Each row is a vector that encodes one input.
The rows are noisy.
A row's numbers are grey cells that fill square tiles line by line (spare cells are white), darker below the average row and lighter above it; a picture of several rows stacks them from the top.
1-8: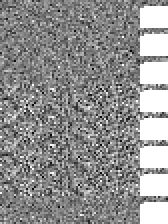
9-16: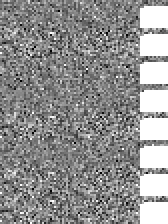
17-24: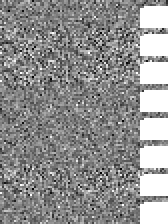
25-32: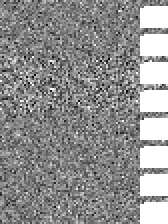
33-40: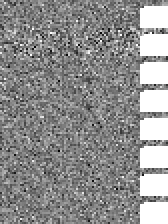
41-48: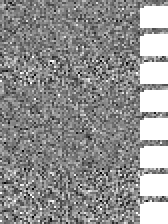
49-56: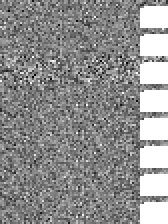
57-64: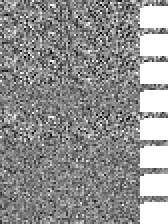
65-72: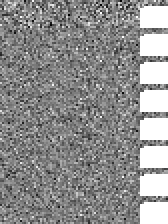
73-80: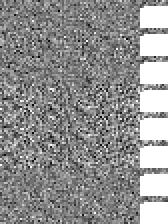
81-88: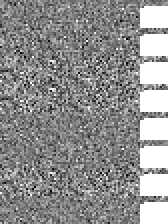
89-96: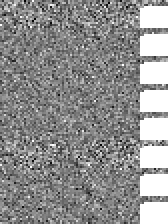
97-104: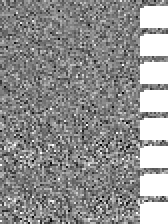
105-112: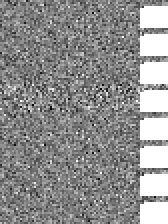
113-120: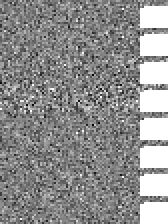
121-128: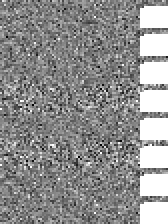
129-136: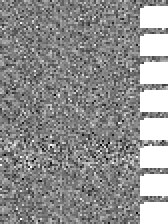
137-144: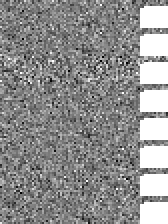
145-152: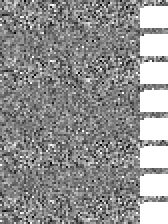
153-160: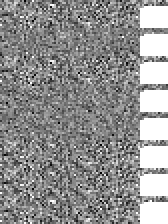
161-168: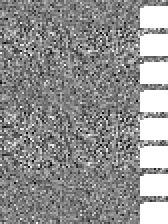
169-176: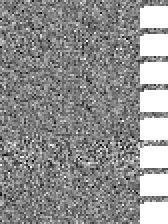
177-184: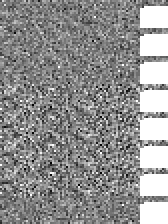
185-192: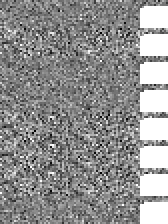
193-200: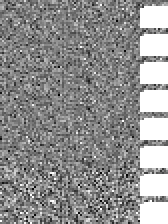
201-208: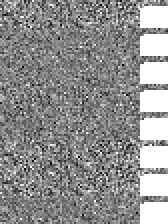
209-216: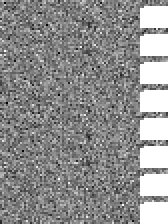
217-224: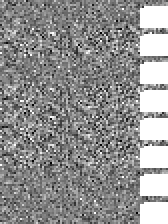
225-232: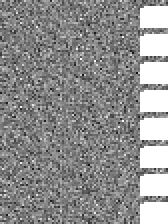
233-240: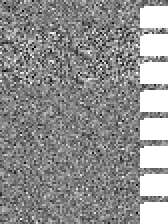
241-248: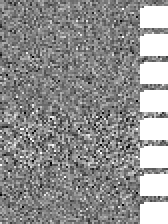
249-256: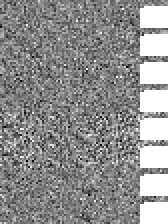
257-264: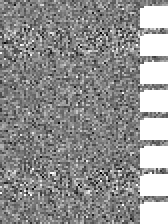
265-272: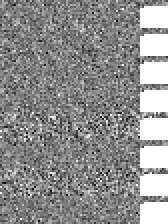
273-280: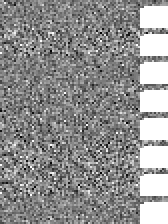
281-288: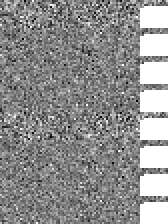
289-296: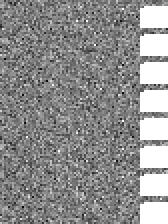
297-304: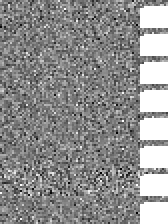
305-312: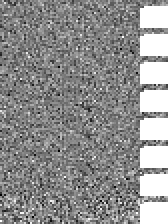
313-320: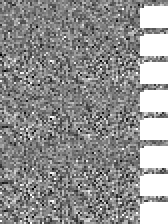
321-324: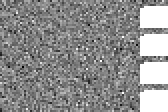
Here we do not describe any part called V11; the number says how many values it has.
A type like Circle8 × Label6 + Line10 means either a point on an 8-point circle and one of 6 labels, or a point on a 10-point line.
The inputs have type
Bool × List2(V11) + Circle9.
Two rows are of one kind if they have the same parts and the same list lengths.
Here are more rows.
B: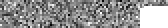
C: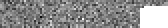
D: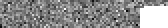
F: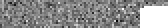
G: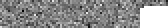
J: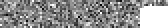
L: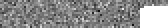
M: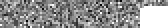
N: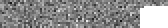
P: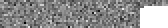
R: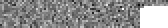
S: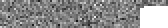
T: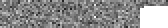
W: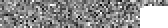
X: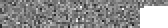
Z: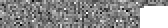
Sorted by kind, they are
B, J, M, W
C, L, N, P, X
D, Z
F, G, R, S, T

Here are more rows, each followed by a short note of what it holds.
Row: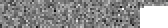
a true/false value, together with a list of two items
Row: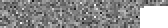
a true/false value, together with a list of two items
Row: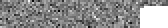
a true/false value, together with a list of two items
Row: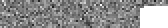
a true/false value, together with a list of two items
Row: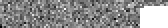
a true/false value, together with the empty list
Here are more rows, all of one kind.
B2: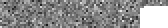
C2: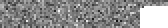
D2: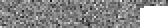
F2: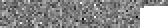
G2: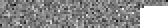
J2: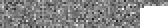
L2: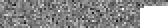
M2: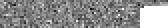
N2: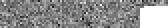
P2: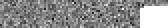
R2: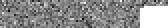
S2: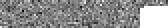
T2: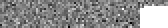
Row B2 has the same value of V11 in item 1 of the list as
C2 and J2.
